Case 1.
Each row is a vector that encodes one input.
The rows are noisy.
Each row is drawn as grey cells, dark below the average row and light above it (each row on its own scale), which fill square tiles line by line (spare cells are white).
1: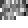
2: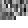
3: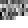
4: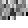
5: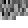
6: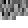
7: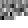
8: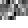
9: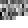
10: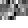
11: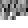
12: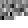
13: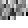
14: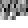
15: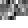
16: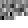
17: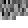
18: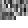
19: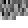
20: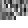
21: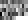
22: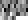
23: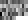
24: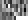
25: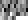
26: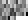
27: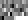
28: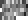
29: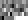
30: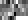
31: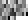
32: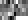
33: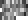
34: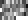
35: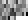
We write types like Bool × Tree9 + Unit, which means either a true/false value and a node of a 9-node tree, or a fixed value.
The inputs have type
Label8.
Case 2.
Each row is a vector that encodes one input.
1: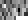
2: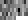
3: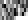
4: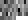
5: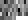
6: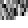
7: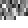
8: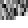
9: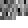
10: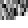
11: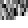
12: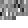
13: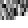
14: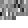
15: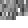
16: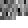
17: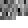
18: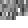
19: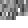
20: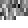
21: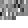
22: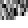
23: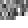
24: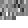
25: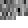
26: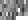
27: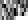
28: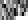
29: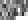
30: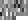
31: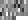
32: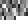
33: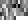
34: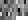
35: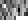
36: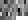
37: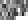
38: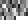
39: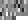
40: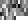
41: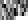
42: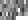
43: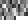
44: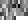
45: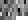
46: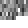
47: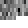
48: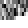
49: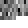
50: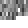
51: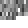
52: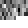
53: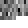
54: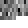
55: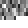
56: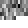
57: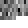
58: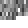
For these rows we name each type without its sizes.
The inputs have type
Line.
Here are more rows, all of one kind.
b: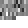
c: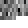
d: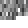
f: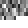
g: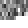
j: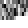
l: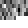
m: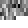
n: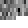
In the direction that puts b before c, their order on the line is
j, g, d, b, m, f, l, n, c.
